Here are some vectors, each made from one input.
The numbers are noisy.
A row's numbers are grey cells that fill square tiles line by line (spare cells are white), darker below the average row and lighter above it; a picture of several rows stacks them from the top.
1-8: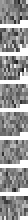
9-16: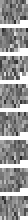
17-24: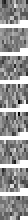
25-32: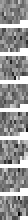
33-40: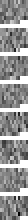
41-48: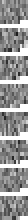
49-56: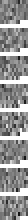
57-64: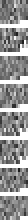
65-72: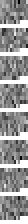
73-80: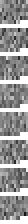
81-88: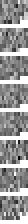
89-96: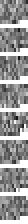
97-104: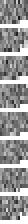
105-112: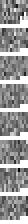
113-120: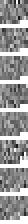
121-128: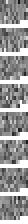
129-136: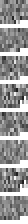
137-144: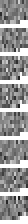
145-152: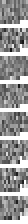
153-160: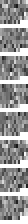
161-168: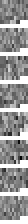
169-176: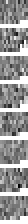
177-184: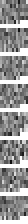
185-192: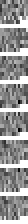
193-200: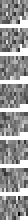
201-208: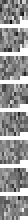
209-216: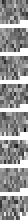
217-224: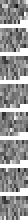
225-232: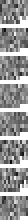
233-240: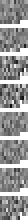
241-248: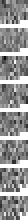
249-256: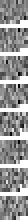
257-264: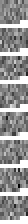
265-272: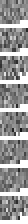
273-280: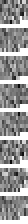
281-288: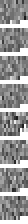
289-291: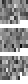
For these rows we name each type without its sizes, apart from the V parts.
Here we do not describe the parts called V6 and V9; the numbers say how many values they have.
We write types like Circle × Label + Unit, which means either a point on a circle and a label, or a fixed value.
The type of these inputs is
(Bool × Tree × V9 + Unit) × V6.
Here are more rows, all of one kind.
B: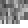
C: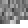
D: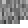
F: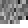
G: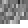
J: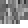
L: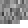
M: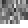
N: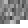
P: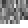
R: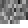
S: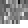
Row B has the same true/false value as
L, M and P.
